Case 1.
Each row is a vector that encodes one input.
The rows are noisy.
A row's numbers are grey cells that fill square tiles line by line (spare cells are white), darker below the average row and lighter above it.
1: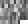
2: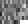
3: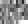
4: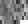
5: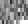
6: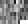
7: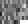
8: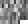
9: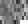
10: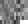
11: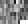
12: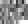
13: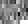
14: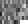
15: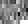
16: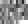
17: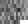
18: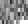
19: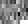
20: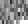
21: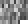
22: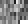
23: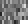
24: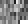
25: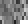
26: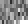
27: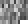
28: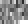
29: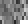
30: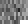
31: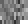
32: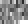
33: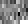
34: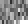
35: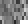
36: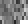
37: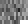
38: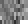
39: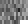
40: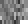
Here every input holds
either a point on a 4-point line, or a point on a 5-point line.
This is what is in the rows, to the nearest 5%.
About 45% of them hold a point on a 4-point line. The rest hold a point on a 5-point line.
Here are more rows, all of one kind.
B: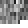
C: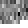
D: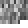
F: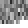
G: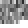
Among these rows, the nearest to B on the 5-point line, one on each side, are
C and D.
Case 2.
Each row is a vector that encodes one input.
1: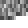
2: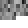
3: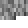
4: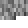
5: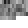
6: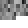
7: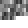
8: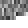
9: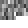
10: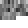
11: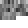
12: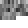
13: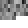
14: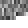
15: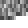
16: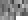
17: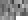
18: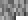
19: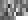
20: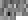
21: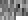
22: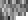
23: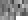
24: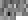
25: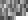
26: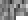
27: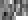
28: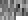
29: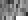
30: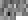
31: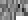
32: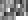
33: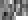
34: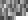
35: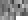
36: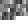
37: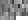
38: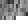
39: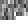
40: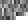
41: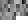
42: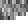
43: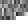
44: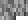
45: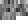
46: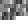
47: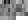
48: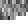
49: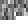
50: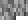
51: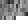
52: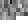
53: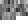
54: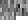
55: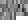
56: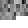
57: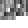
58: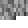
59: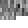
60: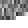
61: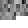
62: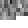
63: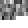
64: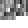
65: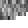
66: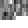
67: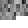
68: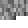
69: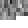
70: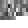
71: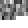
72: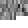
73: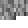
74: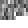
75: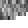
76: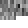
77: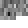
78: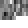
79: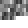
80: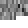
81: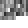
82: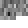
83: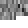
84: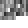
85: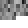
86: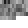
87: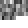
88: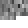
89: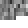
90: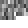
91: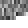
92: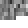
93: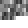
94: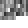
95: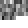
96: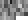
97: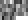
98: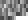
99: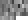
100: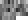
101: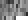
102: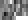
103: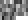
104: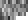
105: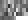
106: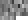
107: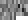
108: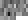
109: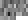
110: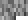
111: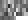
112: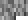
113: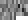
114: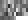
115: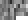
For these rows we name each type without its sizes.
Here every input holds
either a label, or a point on a line.
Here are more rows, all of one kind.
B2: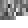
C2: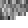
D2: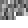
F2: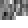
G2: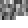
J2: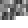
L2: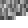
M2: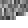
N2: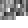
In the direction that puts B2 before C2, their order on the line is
N2, J2, G2, F2, B2, D2, M2, L2, C2.
